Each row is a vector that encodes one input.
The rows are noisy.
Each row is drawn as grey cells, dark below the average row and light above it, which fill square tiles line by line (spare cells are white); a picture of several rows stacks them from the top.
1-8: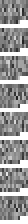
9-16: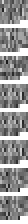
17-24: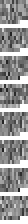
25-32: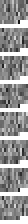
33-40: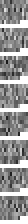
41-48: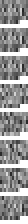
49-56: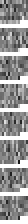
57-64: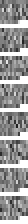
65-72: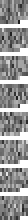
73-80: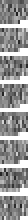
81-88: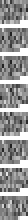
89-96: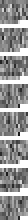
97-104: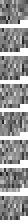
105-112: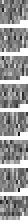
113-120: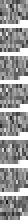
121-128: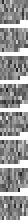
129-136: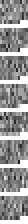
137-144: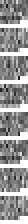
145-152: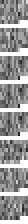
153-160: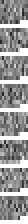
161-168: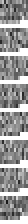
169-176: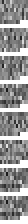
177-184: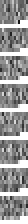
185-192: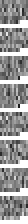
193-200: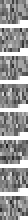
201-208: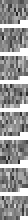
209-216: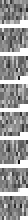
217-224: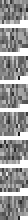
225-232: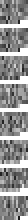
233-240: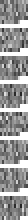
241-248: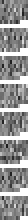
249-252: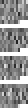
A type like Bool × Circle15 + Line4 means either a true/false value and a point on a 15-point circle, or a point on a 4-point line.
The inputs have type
Bool × Circle10.
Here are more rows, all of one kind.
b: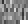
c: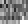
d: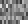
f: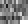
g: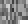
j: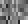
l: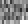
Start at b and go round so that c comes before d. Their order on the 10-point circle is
b, j, f, c, l, g, d.
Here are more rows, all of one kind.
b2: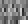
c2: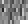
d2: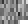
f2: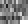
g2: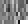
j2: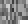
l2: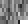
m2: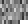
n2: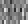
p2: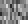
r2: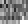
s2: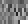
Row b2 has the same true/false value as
d2, j2, m2 and p2.
